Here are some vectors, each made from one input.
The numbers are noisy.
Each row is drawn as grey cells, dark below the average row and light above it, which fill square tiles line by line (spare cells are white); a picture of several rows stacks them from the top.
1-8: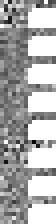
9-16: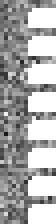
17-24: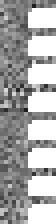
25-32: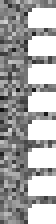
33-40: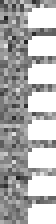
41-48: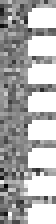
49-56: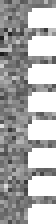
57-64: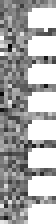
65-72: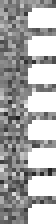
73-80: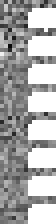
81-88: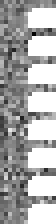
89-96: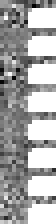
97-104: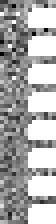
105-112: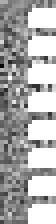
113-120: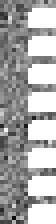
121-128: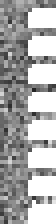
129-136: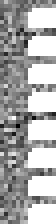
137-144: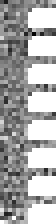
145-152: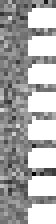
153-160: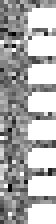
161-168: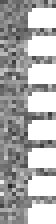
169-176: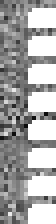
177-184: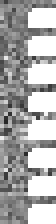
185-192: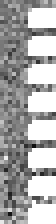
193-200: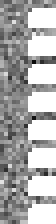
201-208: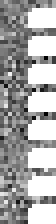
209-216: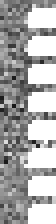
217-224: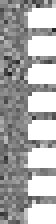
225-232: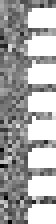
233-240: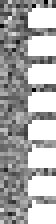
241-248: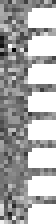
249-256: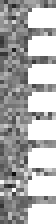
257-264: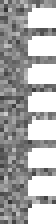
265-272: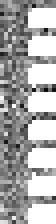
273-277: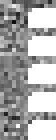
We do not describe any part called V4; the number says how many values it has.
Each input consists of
a list of up to two items, each either a point on a 5-point line, or a true/false value and a value of V4.
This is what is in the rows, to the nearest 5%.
All of them are lists of up to two items, each either a point on a 5-point line, or a true/false value and a value of V4: a few are empty, 25% hold one and 75% two.
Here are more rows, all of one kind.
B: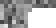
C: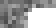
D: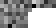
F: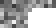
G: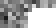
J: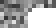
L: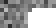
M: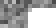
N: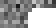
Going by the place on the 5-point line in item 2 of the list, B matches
D and M.
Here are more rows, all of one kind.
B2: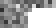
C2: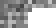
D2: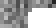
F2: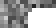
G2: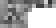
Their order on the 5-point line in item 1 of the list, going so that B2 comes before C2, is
B2, D2, G2, F2, C2.
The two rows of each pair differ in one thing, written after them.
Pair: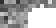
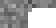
the value of V4 in item 2 of the list
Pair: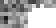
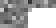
the value of V4 in item 2 of the list
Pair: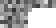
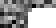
the true/false value in item 2 of the list
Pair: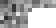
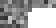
the true/false value in item 1 of the list
